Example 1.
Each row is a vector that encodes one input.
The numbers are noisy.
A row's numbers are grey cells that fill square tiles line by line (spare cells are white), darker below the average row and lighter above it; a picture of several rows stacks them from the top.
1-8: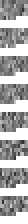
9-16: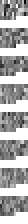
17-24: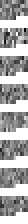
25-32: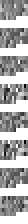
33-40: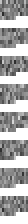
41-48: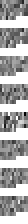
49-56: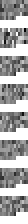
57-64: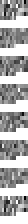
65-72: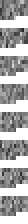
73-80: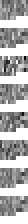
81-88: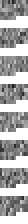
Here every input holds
a list of up to two points on a 7-point line.
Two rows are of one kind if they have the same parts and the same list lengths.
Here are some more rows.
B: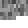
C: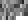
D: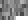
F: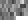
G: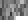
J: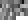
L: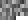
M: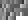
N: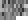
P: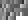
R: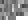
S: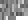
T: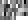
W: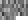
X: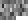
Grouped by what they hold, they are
B, D, F, G, N, R, S, W, X
C, J, L, M, P
T

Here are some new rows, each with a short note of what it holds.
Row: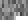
a list of two items
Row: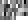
the empty list
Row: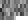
a list of two items
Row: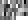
the empty list
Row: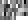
the empty list
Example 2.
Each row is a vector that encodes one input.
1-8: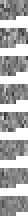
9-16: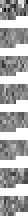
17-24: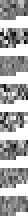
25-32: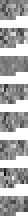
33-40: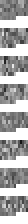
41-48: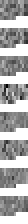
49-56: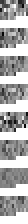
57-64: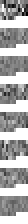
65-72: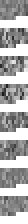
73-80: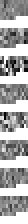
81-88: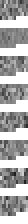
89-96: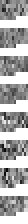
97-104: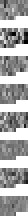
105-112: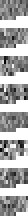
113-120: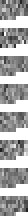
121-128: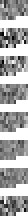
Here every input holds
a list of up to two points on a 13-point line.
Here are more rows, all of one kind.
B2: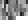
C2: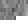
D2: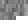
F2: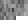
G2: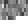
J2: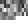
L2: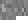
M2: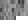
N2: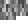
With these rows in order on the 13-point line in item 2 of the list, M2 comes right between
F2 and N2.
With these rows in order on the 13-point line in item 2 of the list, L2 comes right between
B2 and C2.
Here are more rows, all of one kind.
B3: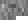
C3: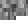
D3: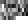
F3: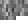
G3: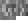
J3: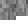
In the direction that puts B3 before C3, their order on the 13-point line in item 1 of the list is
F3, G3, B3, C3, D3, J3.
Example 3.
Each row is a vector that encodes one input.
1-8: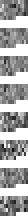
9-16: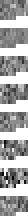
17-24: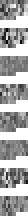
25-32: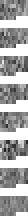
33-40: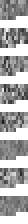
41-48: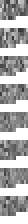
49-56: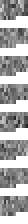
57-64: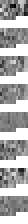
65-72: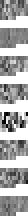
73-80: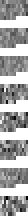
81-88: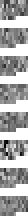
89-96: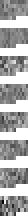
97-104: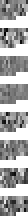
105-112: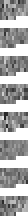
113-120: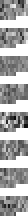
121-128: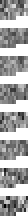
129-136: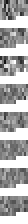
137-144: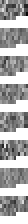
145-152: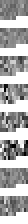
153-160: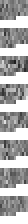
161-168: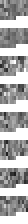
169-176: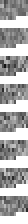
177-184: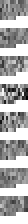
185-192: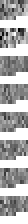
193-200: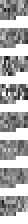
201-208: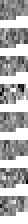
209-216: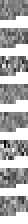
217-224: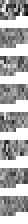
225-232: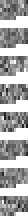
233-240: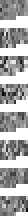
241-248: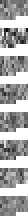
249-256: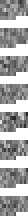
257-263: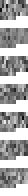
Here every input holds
a point on a 13-point line, together with either a fixed value, or three true/false values.
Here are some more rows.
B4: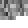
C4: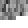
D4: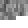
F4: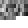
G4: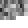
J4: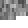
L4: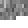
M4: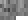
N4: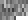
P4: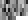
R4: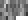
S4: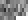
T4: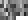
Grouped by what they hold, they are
B4, F4, G4, L4, N4, R4
C4, D4, J4, M4, P4, S4, T4

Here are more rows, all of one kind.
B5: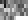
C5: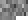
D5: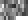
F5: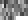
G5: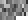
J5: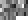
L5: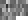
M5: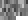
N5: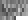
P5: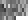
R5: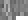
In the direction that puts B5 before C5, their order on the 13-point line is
L5, P5, R5, B5, G5, C5, F5, M5, J5, D5, N5.
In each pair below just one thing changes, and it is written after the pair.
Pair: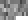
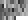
one of the three true/false values
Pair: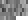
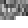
the place on the 13-point line
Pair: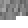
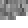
the place on the 13-point line
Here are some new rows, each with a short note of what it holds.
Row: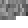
a point on a 13-point line
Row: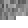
a point on a 13-point line and three true/false values
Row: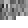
a point on a 13-point line and three true/false values
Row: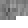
a point on a 13-point line
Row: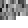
a point on a 13-point line
